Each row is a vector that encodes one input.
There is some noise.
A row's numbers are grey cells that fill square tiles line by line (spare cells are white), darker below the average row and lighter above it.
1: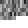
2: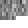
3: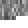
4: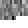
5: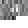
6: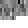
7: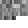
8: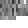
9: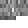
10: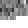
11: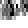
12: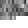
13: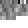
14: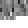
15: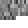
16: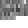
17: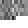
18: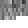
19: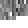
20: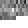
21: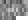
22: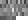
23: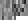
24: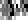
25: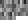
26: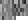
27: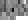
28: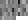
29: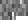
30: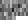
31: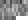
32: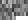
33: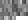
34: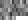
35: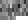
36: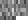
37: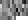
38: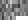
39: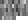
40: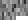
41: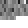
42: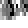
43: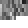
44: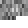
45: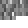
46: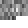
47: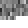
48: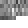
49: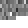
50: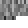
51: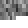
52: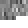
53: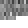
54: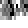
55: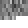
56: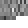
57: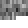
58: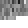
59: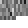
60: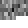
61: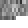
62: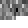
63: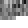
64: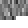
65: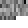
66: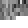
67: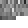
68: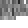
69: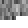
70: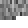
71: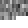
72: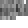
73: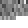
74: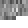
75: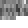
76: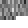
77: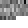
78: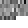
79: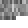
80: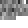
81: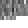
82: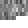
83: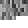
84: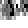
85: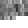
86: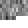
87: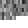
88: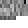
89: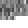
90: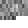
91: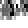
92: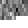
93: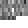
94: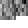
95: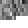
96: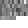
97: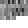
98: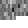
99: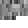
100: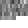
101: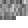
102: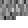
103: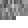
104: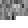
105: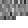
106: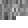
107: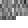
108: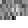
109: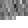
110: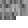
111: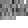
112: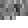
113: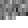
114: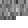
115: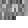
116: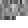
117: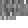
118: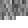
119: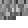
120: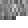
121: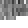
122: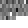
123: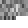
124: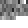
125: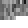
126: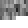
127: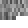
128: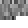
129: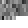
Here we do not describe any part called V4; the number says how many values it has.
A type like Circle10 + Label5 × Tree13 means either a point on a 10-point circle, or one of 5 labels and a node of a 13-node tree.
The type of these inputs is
Bool × Bool × Bool × Bool × (Tree8 + V4) + Unit.
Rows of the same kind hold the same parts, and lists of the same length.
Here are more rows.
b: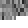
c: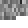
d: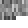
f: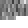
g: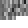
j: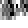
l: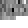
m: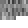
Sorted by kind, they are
b, f, g, l, m
c, d
j

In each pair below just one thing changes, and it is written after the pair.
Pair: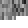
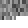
one of the four true/false values
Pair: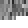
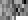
the node of the tree
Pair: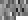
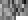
one of the four true/false values
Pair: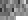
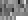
one of the four true/false values
